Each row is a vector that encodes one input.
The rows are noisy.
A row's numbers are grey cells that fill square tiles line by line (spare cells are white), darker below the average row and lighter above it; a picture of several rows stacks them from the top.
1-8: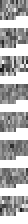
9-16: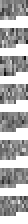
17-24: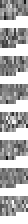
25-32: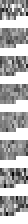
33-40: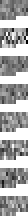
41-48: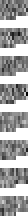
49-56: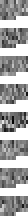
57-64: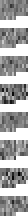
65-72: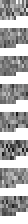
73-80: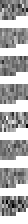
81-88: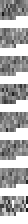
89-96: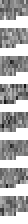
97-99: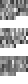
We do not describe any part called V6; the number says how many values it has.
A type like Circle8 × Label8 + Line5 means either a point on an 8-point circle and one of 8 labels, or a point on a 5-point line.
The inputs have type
Label7 × (Tree7 + V6).
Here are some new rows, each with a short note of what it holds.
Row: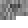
one of 7 labels and a node of a 7-node tree
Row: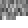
one of 7 labels and a value of V6
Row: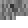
one of 7 labels and a value of V6
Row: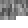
one of 7 labels and a value of V6
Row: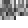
one of 7 labels and a node of a 7-node tree
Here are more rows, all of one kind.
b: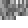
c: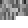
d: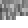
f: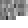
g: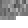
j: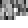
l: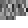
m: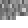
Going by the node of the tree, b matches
c and j.
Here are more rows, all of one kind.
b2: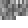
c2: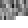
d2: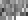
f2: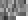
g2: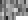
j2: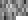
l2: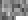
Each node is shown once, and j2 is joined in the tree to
c2, d2 and l2.
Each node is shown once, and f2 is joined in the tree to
l2.
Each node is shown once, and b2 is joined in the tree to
c2.
